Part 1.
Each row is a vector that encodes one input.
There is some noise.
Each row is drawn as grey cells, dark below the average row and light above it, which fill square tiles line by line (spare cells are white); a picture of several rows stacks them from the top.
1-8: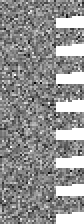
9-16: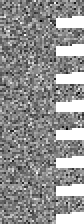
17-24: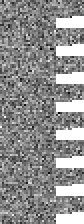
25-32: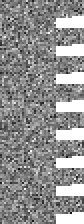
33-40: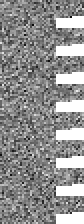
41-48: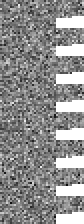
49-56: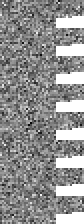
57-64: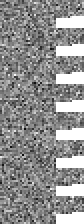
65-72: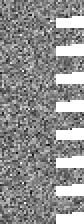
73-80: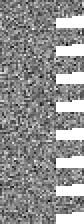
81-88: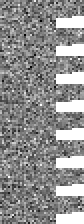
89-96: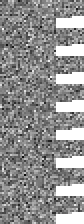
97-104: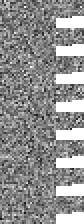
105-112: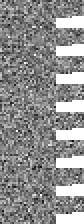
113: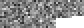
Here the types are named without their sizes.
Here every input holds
five true/false values.
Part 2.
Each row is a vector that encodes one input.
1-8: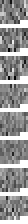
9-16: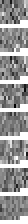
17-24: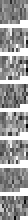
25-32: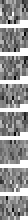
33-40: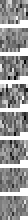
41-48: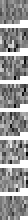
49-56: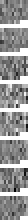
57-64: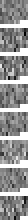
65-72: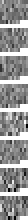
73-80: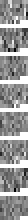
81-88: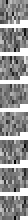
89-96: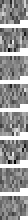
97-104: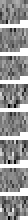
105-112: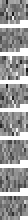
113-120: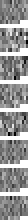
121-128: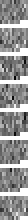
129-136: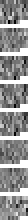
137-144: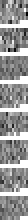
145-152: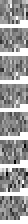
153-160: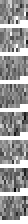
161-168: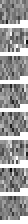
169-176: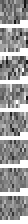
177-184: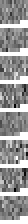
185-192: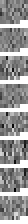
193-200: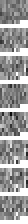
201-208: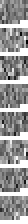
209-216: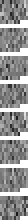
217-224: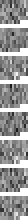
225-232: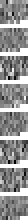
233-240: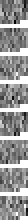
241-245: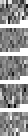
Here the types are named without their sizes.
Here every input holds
either a fixed value, or a node of a tree.
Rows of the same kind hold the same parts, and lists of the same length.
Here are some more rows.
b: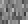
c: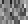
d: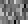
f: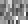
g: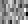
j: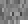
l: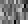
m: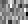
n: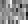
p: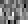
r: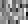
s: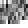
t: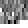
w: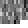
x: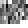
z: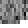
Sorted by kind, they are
b, c, d, f, g, j, l, m, n, p, r, t, w, z
s, x

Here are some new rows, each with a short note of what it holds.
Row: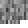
a node of a tree
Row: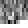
a node of a tree
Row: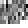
a fixed value
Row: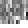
a node of a tree
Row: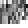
a fixed value
